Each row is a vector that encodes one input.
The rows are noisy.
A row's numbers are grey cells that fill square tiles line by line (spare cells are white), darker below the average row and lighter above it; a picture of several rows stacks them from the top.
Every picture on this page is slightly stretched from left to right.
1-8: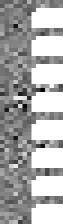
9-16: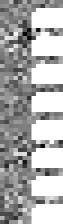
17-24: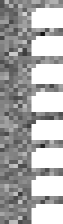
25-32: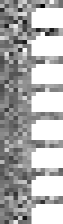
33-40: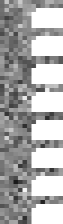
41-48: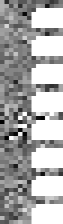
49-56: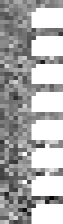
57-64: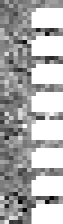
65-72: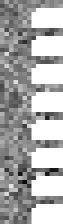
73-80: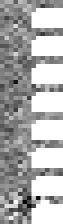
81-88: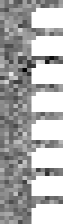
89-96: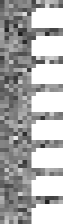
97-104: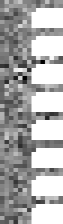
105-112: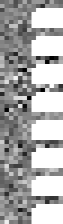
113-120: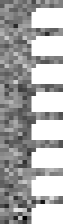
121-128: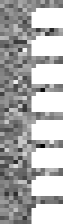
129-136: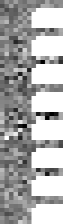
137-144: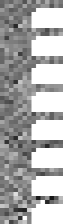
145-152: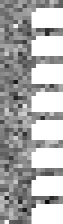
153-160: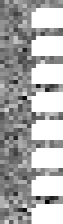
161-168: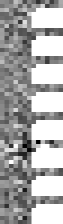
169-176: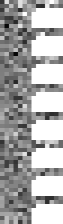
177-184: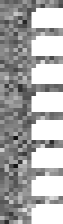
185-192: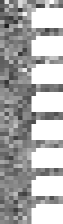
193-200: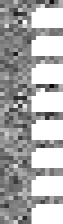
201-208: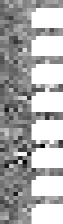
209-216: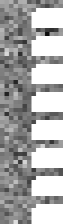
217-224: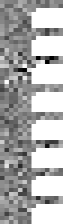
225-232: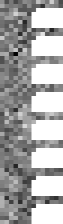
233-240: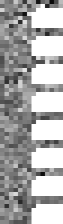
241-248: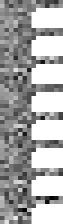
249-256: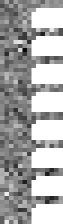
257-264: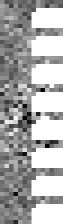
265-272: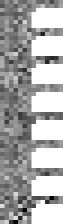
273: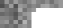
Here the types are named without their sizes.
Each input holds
a list of items, each a point on each of two lines.
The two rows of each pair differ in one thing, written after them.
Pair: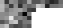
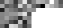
the place on one of the two lines in item 1 of the list
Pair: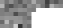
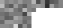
the place on one of the two lines in item 1 of the list
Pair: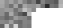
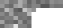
the place on one of the two lines in item 2 of the list
